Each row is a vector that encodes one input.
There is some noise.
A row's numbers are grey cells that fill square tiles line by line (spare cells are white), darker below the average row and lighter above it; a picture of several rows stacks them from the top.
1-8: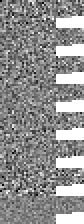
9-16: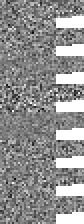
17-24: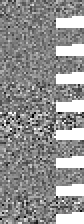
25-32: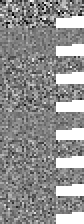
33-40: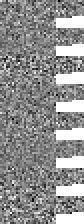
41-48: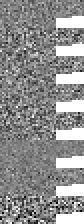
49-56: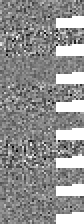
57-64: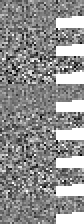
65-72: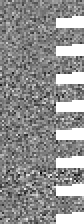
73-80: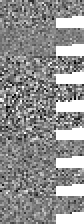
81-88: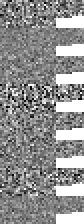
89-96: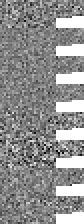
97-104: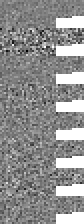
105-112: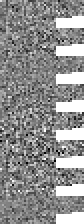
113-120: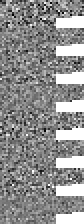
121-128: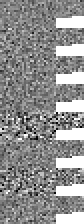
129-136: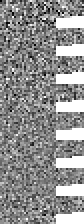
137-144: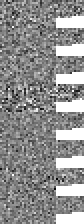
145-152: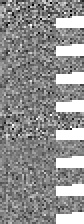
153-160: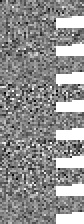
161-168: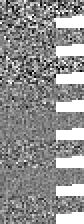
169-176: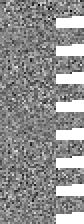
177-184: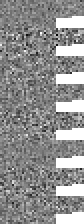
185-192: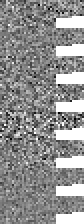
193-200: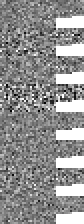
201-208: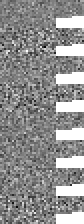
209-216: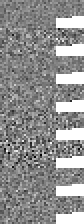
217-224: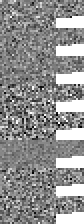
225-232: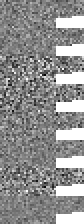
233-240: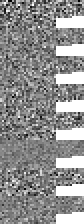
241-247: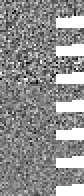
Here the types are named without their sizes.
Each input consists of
a node of a tree.
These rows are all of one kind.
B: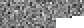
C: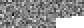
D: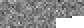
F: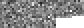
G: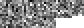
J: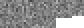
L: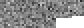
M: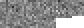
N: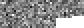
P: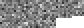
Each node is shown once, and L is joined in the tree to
J.
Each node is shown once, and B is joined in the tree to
D.
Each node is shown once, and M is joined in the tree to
C, D and J.
